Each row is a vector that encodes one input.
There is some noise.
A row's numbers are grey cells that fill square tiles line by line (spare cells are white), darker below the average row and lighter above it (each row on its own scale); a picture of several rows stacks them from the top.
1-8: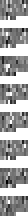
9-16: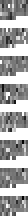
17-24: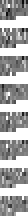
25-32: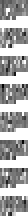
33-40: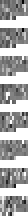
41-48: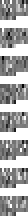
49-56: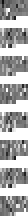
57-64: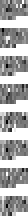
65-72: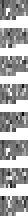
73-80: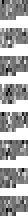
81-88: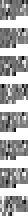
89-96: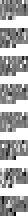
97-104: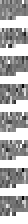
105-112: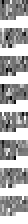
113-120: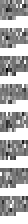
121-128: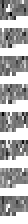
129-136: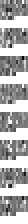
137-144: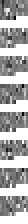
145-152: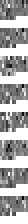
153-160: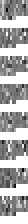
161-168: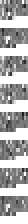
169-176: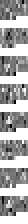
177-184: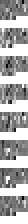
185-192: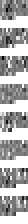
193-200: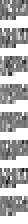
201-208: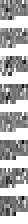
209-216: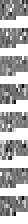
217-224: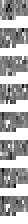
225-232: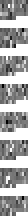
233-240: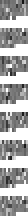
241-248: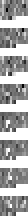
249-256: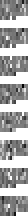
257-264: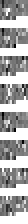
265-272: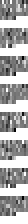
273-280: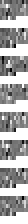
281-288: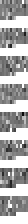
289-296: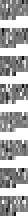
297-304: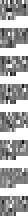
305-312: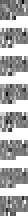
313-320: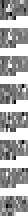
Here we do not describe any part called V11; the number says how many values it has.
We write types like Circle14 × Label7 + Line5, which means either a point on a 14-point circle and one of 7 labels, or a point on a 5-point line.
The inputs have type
Bool × (Line7 + V11) + Label5 × Line8.
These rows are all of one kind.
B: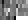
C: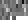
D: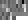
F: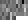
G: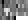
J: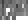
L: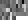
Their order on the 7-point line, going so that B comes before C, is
B, G, L, F, D, C, J.
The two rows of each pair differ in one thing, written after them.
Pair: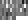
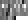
the value of V11
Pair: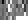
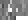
the value of V11
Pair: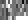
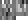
the value of V11
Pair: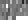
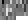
the true/false value
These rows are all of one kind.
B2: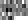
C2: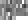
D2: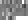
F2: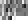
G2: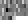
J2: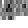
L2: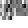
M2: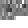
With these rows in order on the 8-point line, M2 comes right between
C2 and D2.
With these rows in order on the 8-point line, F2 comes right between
G2 and L2.
